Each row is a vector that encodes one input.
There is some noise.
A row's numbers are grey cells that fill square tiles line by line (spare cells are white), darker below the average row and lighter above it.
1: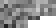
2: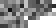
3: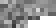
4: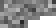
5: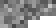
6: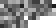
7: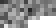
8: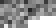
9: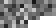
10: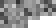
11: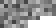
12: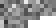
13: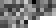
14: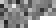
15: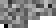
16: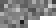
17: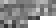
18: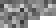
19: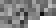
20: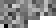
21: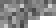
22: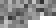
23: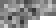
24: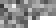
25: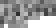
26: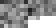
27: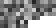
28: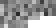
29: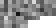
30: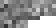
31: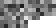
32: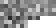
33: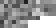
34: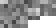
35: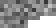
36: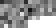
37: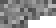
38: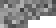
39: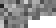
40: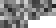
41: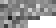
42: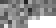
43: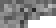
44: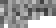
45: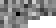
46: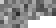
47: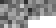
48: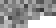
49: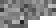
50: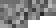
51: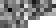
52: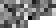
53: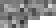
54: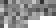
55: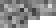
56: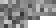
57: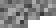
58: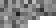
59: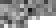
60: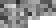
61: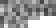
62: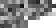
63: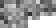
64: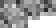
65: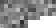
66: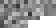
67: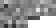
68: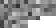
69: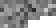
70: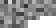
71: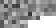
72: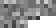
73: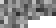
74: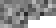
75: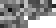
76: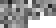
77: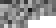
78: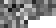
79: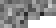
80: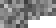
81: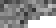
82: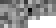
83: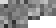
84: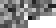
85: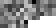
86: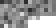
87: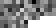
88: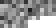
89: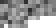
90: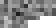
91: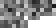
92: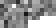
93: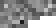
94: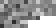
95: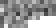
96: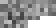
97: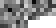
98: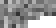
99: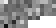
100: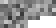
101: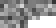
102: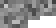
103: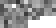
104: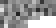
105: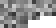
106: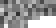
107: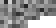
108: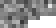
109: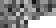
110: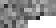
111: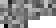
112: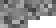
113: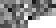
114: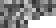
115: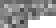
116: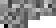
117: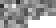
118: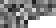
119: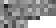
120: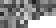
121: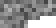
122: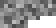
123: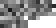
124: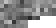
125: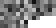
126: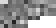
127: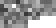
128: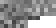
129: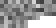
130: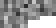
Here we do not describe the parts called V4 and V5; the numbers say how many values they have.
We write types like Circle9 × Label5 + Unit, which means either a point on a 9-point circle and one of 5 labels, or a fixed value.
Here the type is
Bool × V4 + (Tree7 + Unit) × V5.
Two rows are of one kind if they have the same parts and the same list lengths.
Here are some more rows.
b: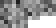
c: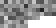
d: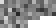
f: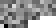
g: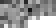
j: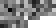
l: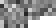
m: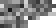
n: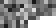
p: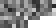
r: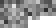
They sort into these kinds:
b, g, r
c, d, f, l
j, m, n, p

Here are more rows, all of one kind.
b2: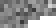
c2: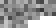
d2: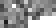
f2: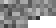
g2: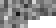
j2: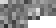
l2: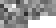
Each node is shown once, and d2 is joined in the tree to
b2 and f2.
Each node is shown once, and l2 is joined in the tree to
b2 and c2.
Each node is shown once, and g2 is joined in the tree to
b2 and j2.
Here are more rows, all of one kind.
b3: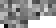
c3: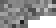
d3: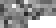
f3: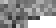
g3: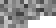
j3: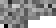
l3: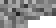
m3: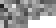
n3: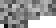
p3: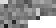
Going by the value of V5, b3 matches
j3 and n3.
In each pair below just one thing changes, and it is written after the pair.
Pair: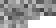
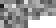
the value of V5
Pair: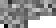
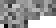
the node of the tree
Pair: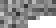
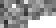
the value of V5
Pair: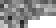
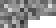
the node of the tree
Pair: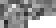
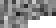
the value of V5
